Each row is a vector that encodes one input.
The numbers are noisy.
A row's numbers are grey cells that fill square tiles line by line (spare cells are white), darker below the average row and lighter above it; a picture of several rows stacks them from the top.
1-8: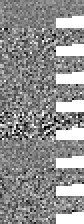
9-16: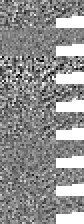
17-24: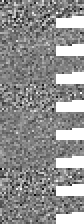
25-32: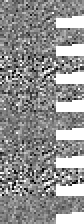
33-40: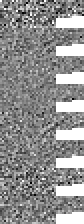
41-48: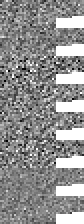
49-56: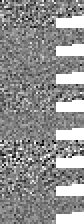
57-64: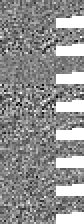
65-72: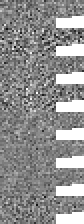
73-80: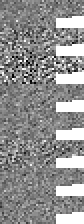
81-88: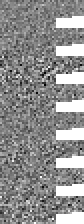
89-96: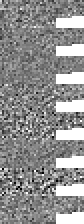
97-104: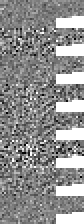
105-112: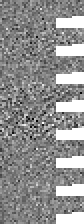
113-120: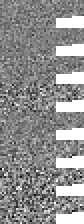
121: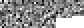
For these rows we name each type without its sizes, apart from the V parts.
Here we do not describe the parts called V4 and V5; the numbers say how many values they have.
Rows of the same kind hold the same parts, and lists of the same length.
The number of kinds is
3.
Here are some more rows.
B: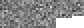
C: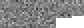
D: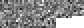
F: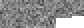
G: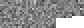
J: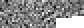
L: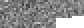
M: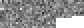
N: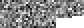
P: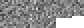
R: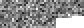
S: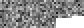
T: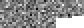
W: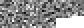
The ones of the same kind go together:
B, D, J
C, F, L, M, R, S, T, W
G, N, P

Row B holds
a value of V5.
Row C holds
three true/false values and a value of V4.
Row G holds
a point on a circle and a value of V5.
